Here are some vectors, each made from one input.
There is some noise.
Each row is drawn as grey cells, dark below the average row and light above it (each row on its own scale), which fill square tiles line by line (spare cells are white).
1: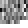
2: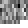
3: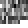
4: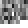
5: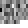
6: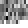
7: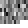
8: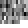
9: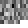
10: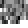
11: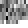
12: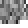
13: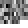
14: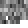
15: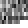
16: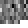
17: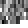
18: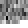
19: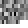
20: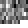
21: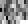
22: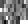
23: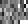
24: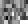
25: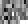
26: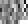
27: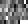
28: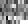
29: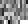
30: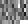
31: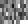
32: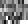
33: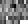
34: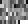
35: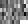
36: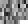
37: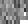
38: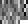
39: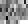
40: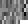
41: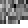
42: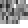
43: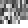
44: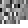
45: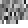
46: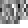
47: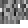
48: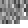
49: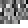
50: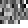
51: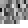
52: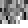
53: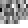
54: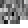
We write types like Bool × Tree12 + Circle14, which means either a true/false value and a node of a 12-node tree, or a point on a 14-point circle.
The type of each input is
Bool × Line4.
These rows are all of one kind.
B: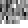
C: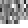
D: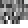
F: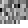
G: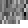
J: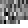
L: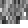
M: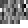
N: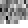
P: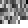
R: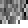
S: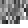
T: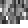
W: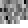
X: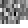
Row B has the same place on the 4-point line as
D, F, N and P.
